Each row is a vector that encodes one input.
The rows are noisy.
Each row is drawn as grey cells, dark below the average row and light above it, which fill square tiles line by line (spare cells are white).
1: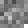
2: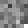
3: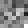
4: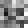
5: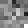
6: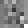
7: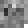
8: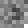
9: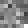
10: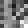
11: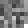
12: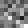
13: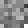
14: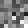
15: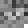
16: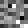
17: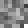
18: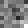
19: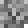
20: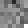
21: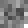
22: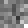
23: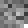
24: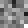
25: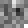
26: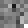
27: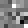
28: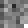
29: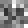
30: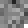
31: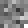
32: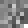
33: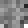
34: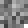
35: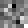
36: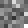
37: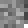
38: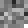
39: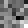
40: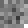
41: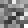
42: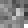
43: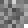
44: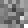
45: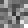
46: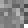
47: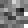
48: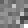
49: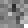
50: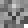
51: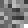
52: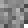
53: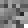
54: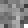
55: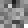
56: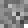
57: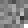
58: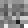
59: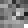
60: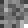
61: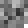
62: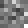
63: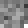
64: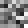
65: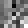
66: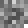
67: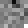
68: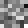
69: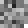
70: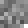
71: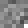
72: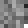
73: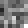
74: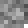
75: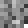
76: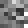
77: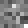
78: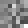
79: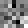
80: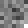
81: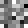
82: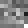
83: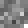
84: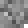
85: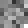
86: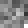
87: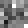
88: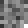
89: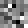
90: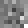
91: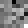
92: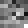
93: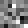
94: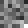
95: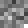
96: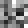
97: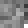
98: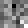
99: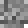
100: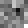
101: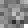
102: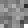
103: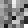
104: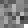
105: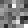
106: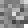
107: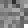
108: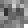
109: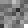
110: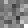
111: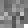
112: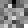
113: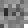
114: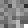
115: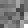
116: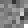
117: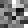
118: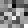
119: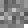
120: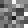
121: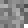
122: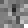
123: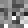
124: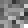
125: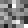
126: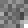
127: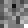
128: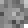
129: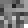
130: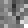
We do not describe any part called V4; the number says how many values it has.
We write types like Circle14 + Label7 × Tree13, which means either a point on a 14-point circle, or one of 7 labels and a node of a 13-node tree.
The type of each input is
(Circle6 + Unit) × Line5 + List2(Bool × V4).
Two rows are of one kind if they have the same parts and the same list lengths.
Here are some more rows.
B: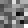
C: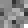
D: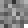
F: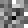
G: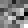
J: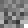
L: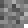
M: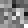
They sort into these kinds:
B
C, D, G
F, L
J
M

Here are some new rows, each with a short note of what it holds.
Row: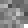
a list of one item
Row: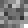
a point on a 6-point circle and a point on a 5-point line
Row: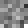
a list of one item
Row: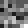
the empty list
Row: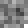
a point on a 6-point circle and a point on a 5-point line
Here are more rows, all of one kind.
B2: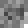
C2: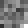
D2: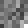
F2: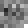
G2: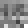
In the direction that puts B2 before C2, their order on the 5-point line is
G2, F2, B2, D2, C2.
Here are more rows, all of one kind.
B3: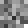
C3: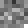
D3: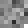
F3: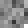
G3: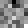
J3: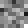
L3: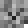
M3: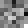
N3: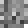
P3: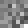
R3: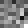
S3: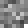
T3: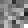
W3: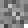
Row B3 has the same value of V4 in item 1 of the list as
C3, M3 and N3.
